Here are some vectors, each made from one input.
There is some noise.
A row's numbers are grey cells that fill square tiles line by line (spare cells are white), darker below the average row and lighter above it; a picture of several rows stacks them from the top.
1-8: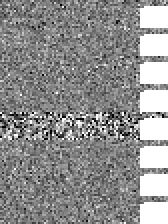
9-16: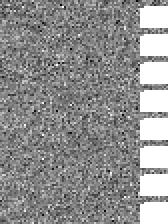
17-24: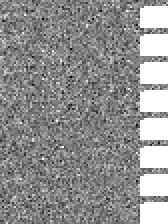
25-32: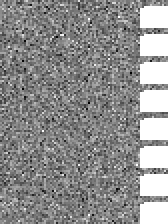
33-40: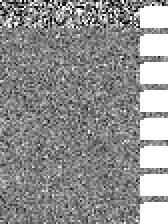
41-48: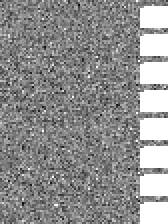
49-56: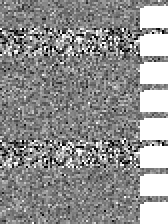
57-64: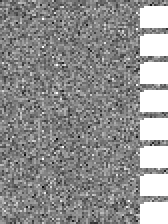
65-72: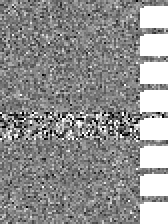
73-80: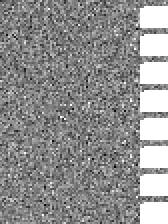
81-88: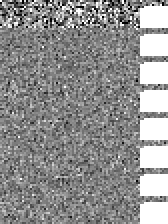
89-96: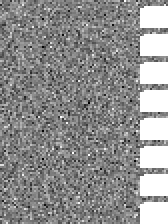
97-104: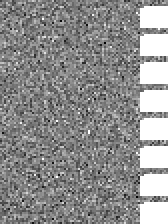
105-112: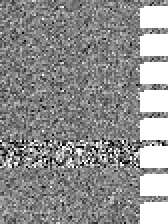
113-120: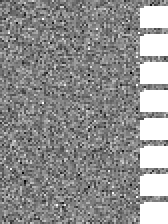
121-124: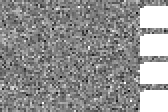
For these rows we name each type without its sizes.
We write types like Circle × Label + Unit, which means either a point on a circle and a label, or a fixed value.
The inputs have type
Circle × (Circle × Label + Unit) + Unit.
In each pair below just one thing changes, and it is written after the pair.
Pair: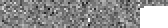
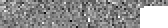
the label
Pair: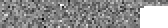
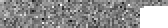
the label
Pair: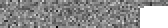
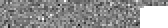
the label
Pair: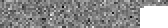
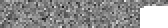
the place on one of the two circles
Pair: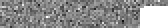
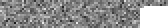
the place on one of the two circles
